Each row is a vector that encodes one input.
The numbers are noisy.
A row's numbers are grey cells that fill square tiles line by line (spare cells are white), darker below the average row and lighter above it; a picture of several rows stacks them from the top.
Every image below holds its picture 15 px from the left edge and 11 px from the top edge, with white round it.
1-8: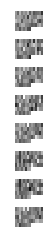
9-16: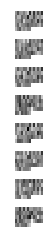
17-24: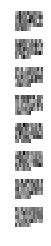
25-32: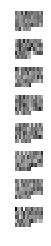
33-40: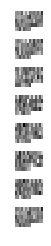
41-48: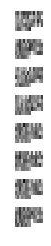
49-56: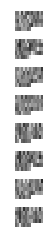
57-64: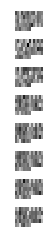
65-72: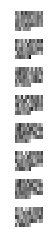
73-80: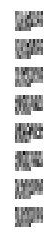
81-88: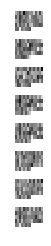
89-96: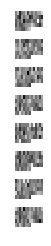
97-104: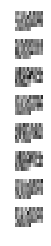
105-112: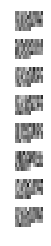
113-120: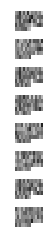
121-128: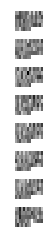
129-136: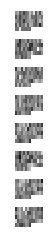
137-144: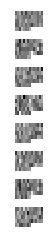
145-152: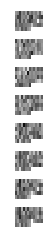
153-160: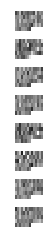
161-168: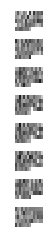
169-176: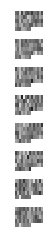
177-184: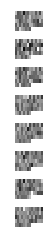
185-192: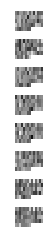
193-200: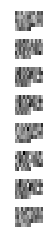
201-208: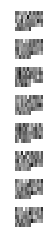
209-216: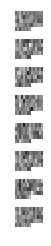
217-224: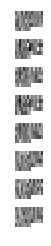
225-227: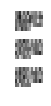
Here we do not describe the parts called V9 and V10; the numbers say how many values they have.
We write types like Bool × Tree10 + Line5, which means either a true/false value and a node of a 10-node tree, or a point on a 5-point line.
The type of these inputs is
Bool × V10 + (Tree11 + Unit) × V9.
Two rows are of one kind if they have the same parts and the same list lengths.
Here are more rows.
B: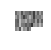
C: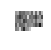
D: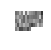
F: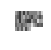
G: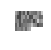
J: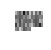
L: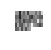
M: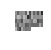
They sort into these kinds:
B
C, F, G, J, L
D, M

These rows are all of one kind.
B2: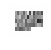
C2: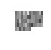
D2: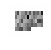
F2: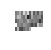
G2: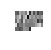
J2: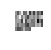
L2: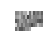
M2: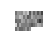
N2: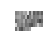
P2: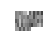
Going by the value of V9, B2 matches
F2, L2, M2 and N2.
